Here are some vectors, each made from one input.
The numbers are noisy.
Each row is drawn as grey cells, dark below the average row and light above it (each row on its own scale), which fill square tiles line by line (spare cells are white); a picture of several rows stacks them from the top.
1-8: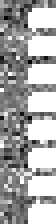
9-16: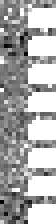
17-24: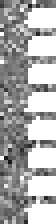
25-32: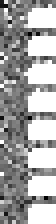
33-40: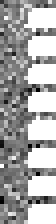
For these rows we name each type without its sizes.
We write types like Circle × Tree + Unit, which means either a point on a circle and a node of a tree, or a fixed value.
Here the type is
Bool × Bool × Bool.
